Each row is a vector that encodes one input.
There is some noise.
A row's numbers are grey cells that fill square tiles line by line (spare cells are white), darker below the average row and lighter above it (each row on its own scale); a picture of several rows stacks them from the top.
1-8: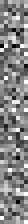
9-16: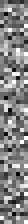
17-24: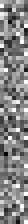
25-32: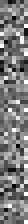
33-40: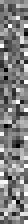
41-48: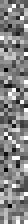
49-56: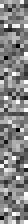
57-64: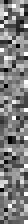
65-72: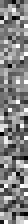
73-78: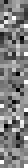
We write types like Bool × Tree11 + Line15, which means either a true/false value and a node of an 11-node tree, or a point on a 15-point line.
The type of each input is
Circle11 × Circle11.
